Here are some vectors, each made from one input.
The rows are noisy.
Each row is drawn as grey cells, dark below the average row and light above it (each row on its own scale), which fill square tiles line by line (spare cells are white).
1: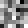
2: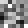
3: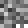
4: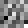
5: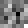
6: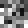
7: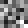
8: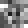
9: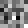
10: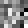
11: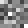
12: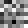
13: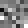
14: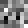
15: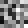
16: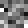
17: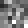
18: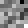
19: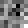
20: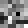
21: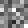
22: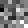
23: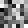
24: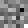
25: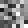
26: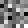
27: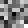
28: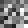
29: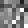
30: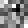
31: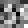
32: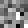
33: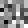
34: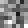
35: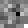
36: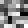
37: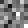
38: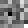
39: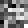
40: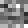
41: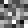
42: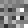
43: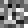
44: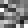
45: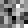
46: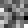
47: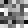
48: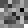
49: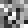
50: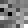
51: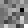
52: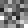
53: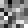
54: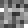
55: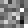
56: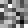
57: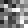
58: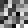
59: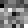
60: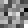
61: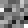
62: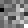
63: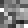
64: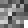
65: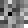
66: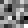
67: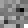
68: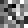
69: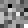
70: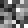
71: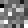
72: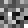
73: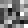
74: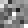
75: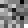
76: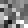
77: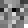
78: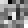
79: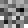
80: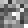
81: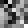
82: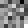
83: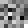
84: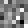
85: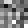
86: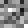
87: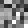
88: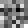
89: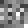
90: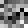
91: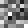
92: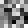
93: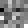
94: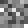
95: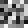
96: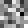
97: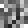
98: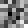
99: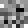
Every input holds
a point on a 4-point line, together with either a point on a 5-point line, or three true/false values.
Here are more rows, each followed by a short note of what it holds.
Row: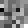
a point on a 4-point line and a point on a 5-point line
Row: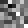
a point on a 4-point line and three true/false values
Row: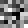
a point on a 4-point line and a point on a 5-point line
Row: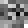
a point on a 4-point line and a point on a 5-point line
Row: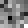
a point on a 4-point line and three true/false values
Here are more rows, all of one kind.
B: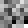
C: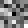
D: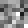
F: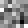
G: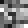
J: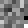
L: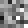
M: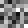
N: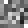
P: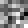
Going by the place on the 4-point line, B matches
F and J.
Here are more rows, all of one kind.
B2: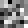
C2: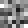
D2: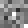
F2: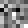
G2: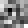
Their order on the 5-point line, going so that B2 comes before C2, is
G2, B2, C2, F2, D2.
